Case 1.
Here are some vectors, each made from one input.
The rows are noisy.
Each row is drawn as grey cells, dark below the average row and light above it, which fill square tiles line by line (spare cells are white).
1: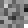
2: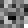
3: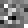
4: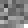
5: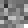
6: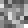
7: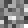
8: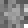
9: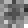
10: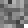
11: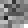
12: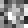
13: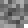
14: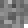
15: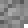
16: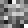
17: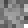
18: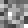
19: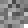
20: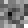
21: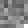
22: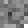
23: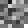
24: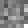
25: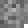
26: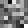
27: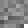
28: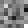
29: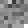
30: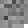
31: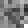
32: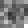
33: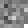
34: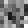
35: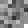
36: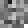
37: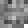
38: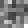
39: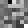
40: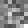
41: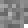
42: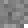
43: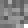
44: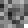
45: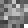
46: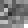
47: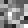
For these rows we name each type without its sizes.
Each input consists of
three true/false values.
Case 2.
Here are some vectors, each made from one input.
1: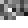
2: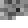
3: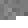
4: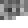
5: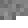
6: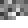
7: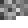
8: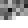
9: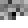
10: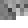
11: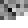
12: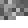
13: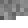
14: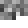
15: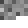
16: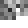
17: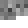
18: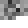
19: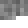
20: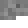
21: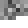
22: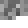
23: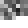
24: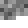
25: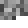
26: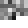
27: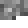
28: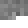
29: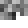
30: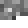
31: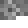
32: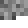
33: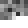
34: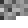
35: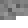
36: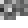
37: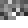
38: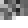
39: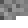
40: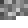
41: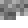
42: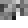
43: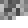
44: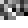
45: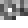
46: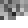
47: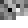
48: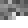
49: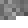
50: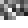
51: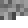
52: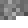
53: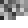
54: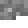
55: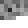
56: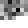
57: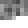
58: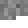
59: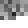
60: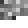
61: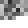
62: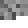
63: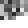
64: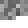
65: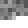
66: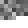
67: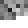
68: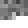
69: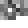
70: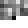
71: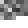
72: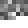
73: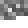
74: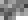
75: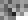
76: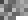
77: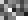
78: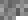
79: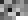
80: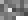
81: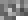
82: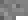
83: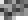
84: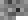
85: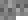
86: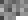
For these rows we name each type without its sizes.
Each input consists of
a point on a line.
